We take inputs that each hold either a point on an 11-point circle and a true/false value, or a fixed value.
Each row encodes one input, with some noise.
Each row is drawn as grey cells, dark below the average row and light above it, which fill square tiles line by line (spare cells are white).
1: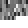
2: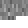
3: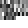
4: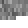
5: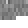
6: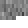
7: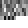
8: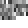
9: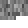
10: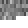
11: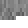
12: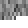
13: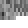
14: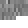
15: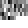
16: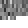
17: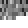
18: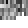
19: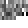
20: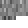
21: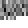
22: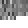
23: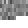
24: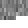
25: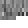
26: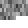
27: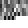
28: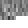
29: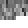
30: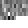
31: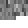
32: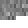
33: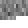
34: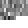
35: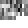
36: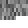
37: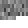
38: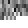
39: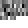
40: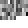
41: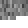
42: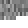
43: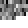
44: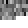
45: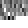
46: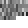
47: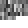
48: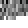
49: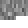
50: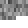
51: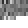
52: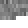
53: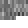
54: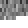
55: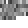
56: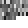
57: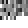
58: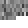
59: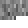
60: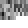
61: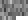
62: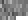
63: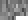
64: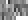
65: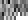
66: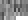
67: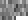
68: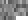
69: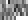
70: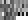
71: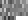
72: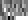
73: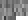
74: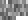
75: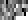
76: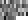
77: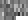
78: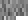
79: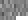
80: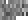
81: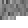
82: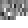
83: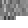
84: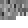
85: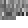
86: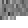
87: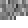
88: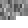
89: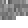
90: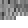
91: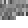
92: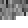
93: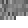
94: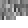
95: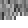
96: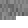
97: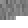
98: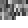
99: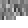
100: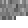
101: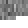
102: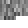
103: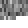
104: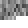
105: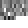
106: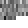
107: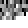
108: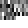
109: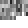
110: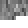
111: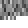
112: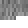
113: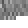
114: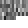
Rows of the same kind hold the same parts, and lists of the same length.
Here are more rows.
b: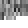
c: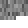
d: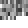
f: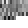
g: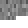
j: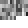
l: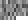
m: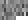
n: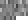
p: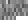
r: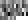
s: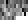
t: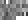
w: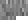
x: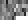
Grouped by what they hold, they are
b, c, f, g, l, m, n, p, r, s, t, w, x
d, j

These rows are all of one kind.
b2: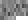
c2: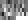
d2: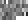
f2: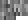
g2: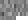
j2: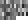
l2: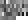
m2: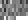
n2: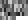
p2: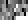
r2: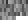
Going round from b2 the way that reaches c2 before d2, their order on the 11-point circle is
b2, j2, c2, f2, g2, d2, p2, n2, m2, l2, r2.
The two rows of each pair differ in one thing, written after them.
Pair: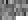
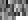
the true/false value
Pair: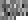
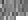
the place on the 11-point circle
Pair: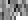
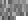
the place on the 11-point circle
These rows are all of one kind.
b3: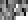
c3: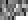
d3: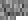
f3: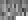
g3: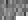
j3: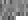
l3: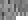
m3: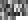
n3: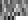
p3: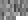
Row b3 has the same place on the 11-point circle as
d3, l3 and m3.
